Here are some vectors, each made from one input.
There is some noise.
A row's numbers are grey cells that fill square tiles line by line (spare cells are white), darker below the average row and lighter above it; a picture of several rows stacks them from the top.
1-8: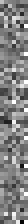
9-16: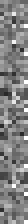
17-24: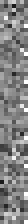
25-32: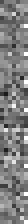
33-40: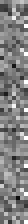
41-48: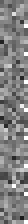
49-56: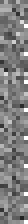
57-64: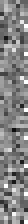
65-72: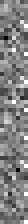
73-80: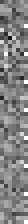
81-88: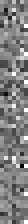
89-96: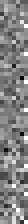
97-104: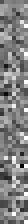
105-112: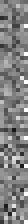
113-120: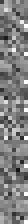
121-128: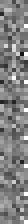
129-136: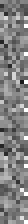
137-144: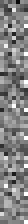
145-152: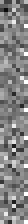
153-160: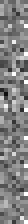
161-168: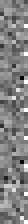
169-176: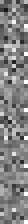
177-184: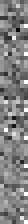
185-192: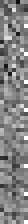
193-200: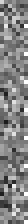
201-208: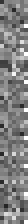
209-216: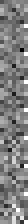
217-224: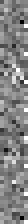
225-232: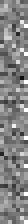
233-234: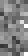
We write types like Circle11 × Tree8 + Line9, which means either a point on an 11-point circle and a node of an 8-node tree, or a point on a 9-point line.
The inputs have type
(Label7 + Line4) × Line6 + Label11.
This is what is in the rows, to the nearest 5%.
About 35% of them hold one of 11 labels. The rest hold a point on a 6-point line, together with either one of 7 labels, or a point on a 4-point line.
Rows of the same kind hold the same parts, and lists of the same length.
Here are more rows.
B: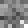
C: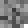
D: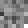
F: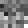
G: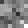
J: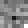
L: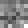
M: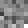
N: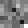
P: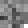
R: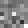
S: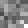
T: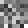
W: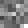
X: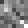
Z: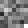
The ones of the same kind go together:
B, C, G, L, N, P, W, X
D, J, M, R, S, Z
F, T

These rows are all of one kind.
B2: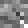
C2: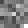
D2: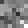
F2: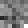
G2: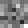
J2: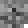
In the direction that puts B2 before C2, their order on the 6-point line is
B2, D2, F2, J2, G2, C2.
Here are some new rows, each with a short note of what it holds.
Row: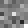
a point on a 4-point line and a point on a 6-point line
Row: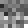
one of 11 labels
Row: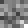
one of 7 labels and a point on a 6-point line
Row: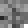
one of 7 labels and a point on a 6-point line
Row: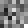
one of 11 labels
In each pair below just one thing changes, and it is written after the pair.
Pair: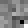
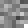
the place on the 6-point line
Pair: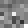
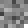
the place on the 6-point line
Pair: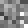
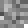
the place on the 4-point line
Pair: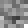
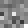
the place on the 6-point line
